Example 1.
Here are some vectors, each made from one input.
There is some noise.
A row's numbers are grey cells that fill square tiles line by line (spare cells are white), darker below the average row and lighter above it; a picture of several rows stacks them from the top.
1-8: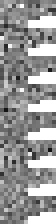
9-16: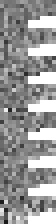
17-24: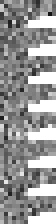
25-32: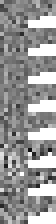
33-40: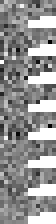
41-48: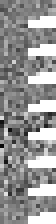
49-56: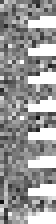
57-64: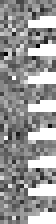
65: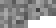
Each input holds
a point on a 6-point line.
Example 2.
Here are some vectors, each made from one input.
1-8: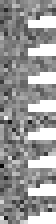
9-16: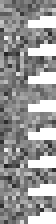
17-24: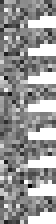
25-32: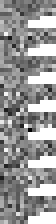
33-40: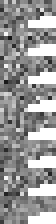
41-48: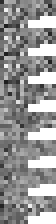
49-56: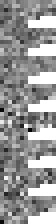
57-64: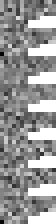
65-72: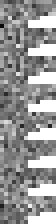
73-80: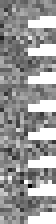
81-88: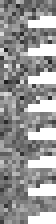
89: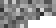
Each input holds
a node of a 15-node tree.
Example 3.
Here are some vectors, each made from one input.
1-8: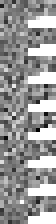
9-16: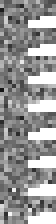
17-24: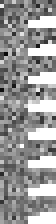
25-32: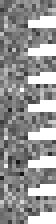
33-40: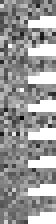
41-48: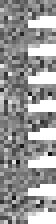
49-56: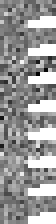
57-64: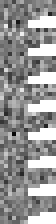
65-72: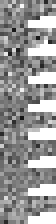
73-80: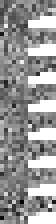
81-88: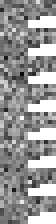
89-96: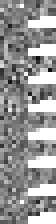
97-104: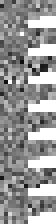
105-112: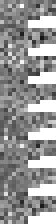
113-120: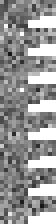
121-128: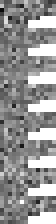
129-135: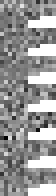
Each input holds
a point on a 7-point line.
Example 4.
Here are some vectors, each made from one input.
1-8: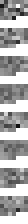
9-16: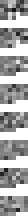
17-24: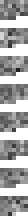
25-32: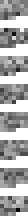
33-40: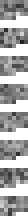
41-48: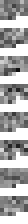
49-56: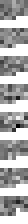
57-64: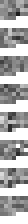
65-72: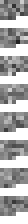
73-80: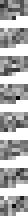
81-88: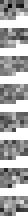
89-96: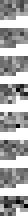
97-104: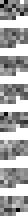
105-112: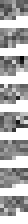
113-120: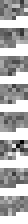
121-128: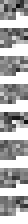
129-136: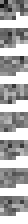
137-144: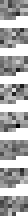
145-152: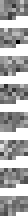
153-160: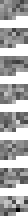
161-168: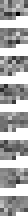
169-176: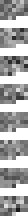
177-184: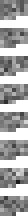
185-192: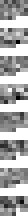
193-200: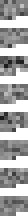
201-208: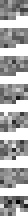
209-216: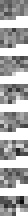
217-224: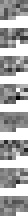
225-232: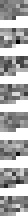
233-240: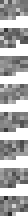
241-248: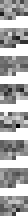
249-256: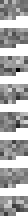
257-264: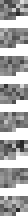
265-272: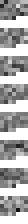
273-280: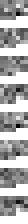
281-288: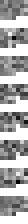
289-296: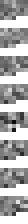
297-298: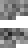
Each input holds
a point on a 17-point circle.
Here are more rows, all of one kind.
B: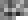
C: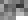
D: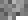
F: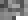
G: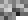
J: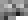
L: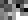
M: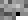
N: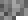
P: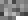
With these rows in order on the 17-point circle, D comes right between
J and M.
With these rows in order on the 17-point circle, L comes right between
G and P.
